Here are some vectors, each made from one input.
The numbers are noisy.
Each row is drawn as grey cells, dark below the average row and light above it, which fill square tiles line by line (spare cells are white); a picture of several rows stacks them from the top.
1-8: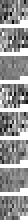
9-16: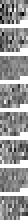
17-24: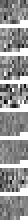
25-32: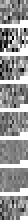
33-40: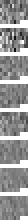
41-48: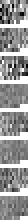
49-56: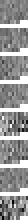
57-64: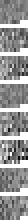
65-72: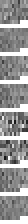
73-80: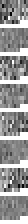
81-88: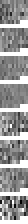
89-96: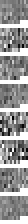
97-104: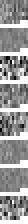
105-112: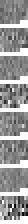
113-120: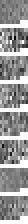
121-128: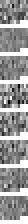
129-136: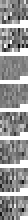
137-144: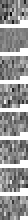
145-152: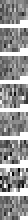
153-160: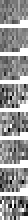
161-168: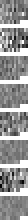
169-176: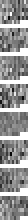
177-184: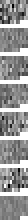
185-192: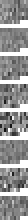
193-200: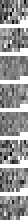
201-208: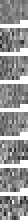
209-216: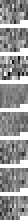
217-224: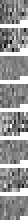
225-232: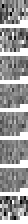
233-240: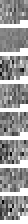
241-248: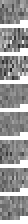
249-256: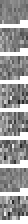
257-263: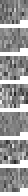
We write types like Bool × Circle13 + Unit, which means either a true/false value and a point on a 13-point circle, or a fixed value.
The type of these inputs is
(Bool × Bool × Bool + Circle10) × Line4 × Line4 × (Line4 × Line4 + Unit).
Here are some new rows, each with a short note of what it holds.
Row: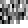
a point on each of four 4-point lines and three true/false values
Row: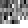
a point on each of four 4-point lines and three true/false values
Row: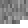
a point on a 10-point circle and a point on each of four 4-point lines
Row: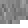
a point on a 10-point circle and a point on each of two 4-point lines
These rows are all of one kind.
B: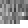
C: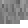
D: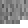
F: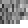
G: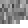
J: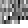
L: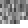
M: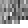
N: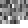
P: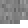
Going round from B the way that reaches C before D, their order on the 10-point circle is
B, M, G, N, C, L, P, F, D, J.
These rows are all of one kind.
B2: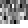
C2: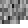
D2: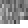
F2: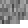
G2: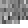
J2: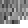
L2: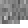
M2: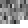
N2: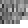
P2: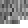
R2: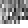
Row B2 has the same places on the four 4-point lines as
D2 and F2.
